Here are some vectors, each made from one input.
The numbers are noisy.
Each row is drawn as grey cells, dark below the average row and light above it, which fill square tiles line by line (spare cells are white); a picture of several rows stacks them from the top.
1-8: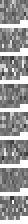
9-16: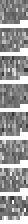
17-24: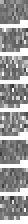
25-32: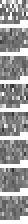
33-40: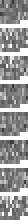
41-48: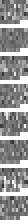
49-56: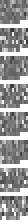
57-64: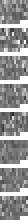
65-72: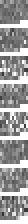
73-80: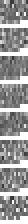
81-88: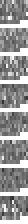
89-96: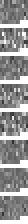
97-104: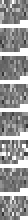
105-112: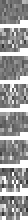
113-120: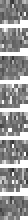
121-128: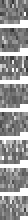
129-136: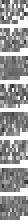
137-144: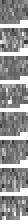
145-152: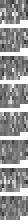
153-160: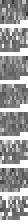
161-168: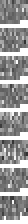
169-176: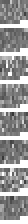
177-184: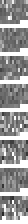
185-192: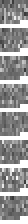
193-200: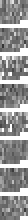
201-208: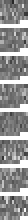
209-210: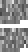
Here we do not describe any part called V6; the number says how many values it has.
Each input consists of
a value of V6, together with either one of 9 labels, or a point on a 9-point line.
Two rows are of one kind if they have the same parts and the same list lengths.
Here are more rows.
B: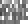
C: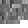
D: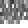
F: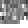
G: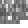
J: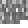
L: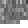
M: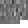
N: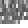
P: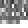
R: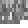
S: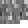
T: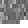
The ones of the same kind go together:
B, F, J, L, P, T
C, D, G, M, N, R, S

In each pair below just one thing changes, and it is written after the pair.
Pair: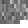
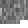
the label
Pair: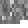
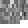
the value of V6
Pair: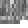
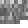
the label
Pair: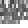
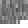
the value of V6
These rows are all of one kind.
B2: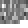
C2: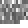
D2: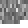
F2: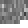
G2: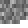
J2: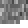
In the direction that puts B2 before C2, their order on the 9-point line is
G2, F2, B2, C2, J2, D2.
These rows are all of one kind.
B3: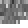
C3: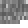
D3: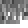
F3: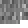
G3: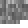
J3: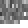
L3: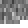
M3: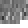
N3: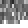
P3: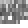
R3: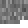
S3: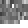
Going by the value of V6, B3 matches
D3 and M3.
